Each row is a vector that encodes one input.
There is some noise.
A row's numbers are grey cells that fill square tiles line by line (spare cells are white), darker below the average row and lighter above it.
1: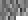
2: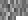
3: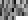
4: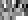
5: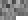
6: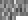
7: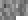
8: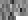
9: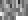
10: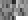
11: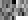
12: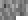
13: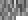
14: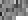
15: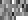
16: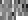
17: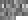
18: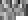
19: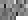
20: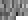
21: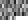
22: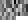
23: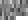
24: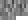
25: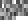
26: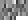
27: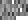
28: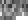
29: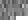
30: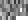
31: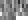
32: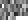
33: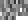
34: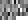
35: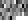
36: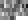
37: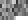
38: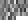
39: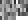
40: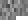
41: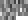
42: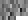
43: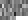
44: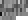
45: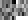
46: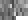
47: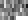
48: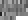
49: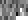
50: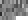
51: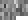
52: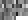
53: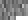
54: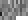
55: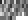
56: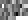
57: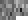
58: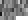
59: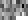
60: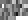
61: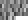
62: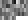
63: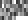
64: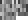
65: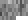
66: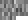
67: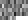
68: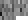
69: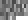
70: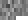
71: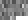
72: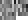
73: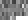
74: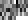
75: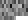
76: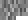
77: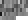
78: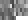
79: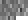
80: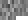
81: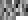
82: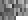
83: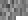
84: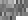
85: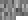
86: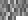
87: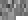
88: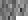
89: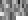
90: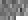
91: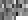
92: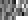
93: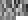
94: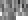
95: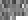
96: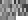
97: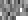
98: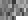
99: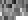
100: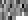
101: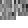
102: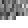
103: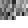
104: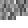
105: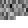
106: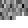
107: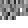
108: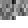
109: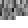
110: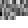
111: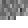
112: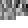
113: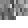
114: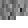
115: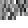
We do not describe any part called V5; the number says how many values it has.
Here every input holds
a node of a 7-node tree, together with either a node of an 8-node tree, or a value of V5.
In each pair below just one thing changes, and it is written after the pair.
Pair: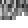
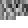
the value of V5
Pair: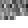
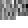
the value of V5
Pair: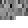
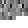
the node of the tree
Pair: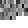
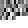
the value of V5
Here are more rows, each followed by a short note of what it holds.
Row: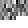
a node of a 7-node tree and a node of an 8-node tree
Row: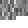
a node of a 7-node tree and a node of an 8-node tree
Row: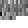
a node of a 7-node tree and a node of an 8-node tree
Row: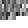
a node of a 7-node tree and a node of an 8-node tree
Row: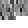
a node of a 7-node tree and a node of an 8-node tree
